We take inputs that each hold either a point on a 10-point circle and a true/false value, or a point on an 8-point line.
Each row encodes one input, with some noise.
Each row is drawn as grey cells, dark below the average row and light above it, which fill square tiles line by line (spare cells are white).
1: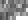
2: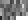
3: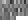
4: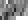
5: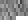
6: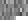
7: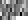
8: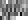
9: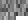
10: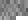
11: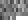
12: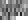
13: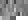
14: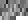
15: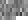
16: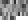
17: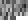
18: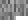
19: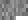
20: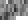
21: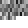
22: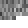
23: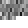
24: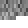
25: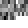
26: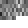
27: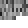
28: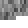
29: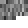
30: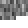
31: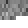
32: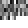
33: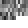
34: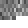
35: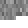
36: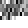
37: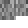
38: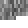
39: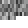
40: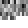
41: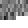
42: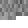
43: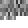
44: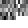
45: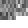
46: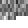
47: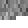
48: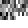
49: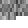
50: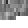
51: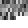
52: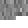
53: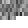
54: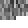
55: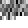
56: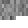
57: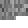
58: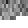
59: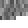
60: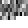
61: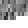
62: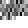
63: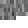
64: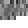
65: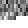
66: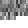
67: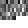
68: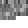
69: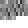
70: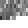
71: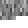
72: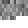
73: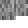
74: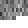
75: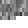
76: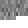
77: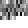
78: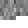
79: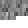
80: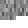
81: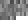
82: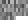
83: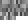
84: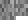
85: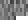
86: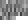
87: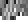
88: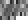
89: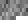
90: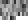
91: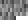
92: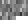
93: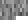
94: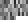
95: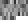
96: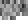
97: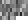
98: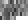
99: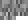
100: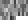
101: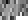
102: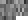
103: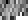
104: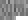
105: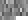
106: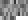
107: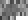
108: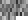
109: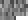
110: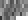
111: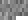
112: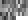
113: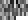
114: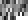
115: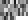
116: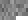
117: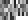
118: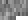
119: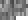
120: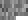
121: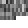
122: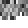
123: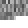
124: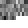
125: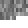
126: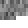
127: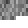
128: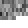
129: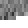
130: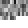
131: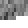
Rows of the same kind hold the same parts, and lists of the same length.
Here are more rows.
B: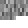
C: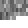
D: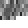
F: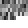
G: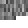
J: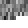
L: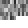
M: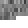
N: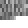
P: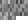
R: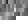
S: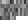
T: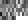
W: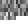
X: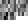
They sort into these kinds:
B, L, N, P, R, W
C, D, F, G, J, M, S, T, X

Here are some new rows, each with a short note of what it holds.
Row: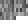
a point on an 8-point line
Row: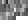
a point on a 10-point circle and a true/false value
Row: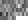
a point on an 8-point line
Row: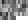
a point on an 8-point line
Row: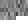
a point on a 10-point circle and a true/false value
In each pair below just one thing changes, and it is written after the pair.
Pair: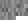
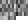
the true/false value
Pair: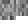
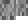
the place on the 10-point circle
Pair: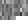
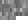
the place on the 10-point circle
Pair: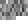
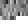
the place on the 10-point circle
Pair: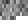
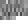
the place on the 10-point circle
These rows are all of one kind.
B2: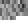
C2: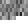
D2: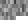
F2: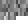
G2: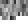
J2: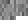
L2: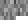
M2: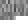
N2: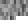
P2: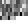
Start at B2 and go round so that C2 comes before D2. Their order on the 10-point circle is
B2, C2, P2, L2, D2, F2, J2, M2, G2, N2.
